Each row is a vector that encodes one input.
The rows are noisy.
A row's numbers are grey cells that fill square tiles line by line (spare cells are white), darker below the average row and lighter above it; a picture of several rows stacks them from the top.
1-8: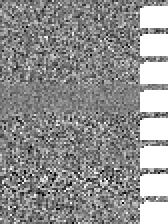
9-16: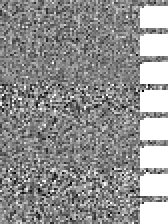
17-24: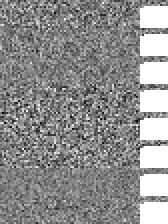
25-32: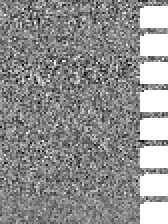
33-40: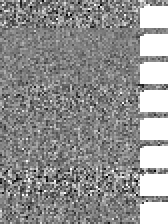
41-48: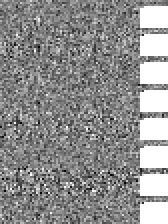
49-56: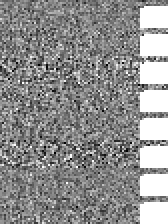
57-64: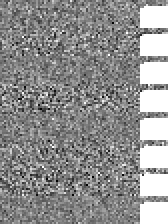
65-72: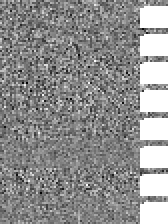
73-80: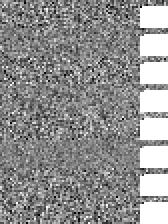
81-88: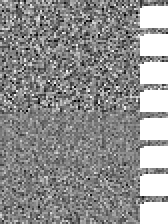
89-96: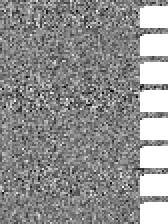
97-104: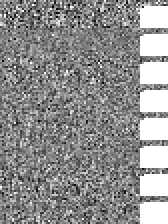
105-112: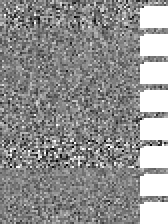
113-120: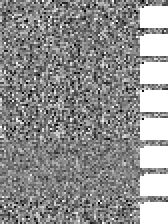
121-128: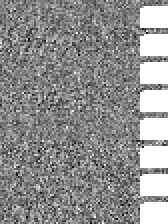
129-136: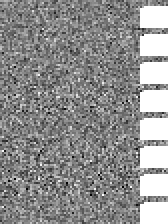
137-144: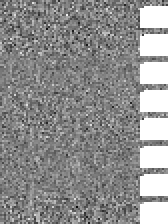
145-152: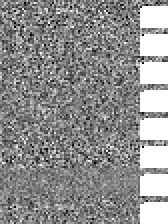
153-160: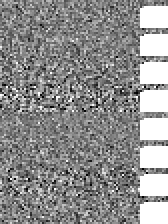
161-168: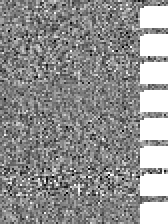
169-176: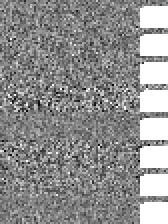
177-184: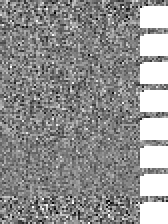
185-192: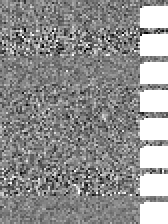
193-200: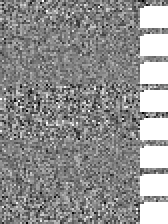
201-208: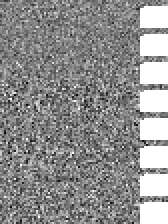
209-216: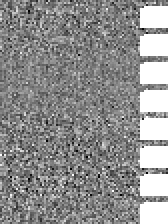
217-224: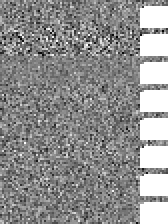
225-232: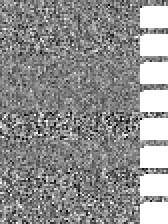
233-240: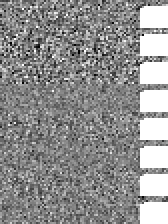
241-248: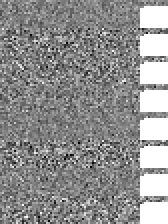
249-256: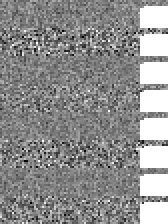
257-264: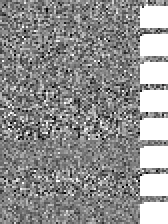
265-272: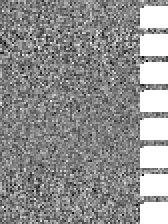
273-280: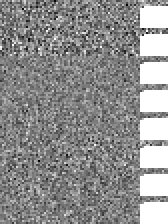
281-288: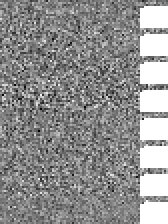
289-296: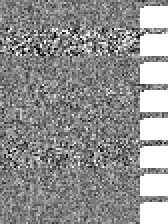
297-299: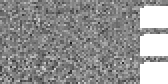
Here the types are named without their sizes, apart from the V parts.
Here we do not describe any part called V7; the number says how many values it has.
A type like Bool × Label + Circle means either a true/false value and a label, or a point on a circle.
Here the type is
Bool × Tree + List(Label × V7).
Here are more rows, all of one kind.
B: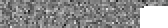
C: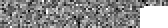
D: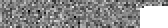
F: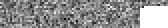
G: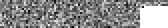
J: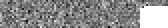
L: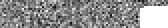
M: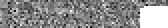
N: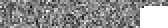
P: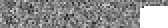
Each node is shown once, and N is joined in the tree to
D, F and J.
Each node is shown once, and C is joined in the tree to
F.
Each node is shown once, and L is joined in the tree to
F.
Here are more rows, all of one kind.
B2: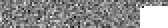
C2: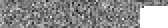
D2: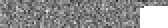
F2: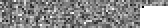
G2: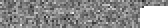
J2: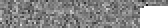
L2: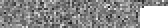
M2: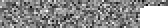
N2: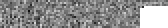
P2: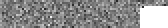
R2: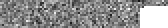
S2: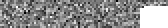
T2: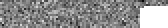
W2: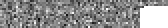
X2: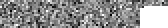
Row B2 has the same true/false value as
C2, J2, N2 and T2.
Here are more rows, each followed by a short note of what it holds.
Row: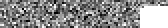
a list of three items
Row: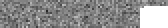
a list of one item
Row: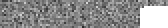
a list of one item
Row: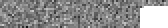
a list of one item
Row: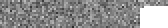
a list of three items
